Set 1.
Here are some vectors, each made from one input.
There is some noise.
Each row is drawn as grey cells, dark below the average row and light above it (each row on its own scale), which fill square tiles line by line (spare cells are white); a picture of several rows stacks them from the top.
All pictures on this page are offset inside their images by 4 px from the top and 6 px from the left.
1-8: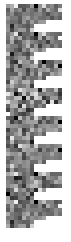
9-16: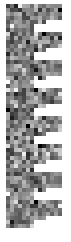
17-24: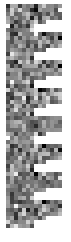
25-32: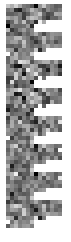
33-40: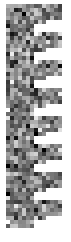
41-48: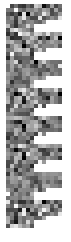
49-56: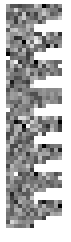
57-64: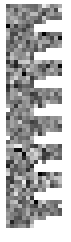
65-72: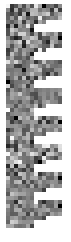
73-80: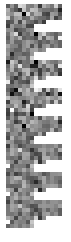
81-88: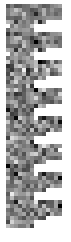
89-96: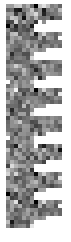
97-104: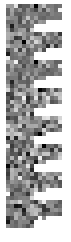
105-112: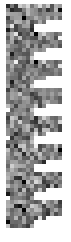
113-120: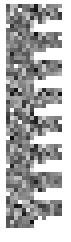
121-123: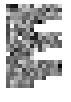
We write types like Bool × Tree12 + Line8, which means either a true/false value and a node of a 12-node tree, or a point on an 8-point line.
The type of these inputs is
List2(Line8).
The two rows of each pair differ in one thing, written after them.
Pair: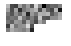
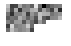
the place on the 8-point line in item 2 of the list
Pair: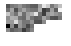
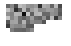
the place on the 8-point line in item 2 of the list
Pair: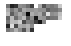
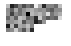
the place on the 8-point line in item 1 of the list
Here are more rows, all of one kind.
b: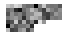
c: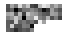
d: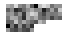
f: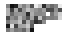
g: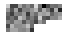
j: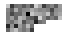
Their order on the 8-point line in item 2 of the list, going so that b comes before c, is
g, b, c, d, f, j.
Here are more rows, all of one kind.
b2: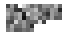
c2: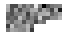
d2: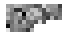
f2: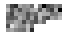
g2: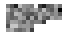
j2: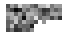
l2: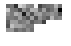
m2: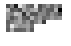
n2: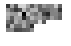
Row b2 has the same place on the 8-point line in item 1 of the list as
j2 and n2.
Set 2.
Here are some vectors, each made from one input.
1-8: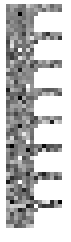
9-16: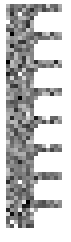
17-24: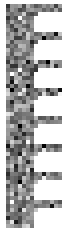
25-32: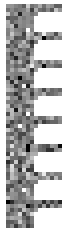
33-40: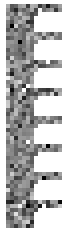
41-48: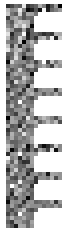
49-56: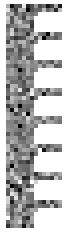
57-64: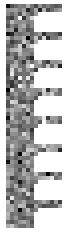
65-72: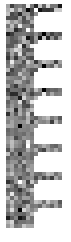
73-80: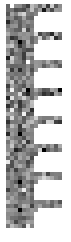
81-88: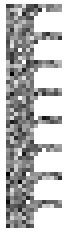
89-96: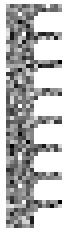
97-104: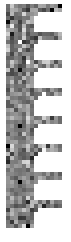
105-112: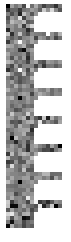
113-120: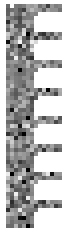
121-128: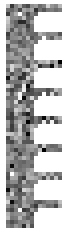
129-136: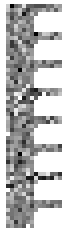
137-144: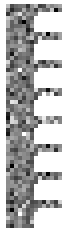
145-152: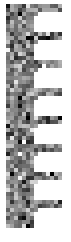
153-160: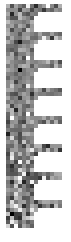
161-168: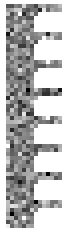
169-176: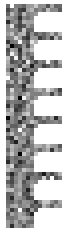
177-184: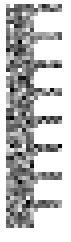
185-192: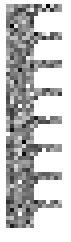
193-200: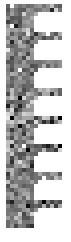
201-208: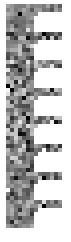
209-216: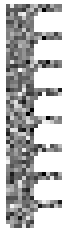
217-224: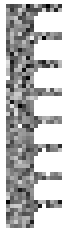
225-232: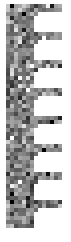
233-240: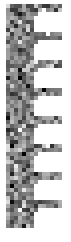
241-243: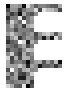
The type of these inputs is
Circle6 × Tree7 + Unit.
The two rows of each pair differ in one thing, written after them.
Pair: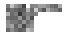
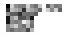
the node of the tree
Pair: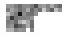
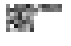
the node of the tree
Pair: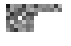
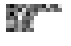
the place on the 6-point circle
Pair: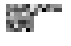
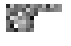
the node of the tree
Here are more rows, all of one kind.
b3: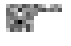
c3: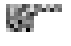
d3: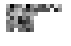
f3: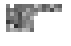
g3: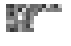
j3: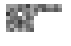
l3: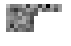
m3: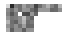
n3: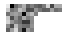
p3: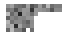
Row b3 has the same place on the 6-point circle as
g3, j3 and m3.
